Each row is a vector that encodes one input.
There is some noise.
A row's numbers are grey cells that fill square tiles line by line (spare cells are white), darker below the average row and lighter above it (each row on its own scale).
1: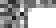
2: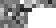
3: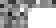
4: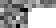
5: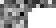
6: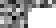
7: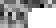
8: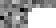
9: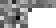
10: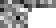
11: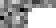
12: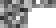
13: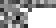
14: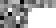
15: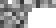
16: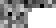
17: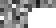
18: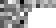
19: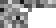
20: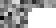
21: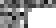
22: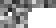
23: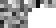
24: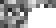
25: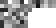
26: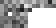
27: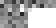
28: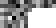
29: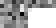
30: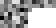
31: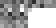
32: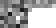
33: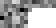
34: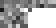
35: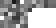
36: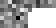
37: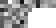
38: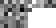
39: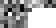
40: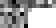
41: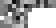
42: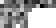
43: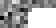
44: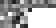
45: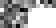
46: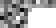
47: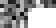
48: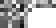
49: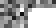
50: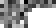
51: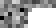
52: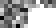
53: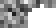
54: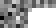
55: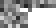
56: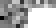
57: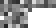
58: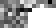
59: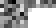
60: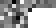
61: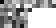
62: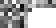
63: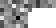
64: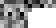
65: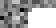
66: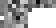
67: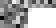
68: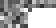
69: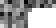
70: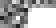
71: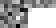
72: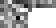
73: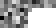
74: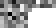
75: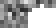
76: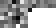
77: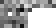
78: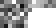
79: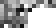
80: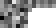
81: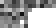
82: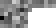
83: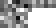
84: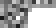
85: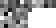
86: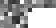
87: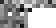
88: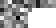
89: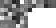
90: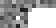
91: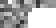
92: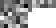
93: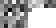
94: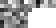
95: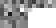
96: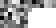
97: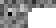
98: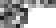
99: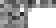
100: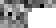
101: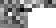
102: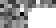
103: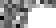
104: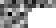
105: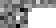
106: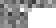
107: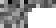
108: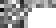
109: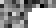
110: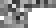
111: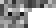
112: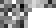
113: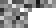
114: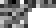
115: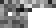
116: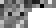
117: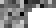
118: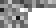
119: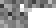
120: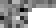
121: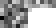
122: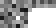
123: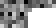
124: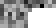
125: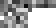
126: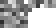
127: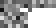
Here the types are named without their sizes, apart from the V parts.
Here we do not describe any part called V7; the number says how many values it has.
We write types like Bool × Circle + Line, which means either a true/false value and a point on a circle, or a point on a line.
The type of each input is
Bool × (Line + V7).
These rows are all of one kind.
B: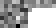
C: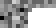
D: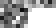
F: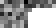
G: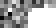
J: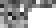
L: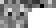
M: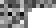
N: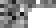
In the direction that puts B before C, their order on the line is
N, D, J, B, G, M, L, C, F.
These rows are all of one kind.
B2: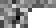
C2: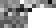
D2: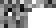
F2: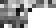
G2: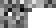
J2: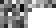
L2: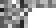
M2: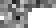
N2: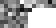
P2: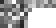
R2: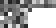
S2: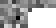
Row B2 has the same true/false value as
M2, R2 and S2.
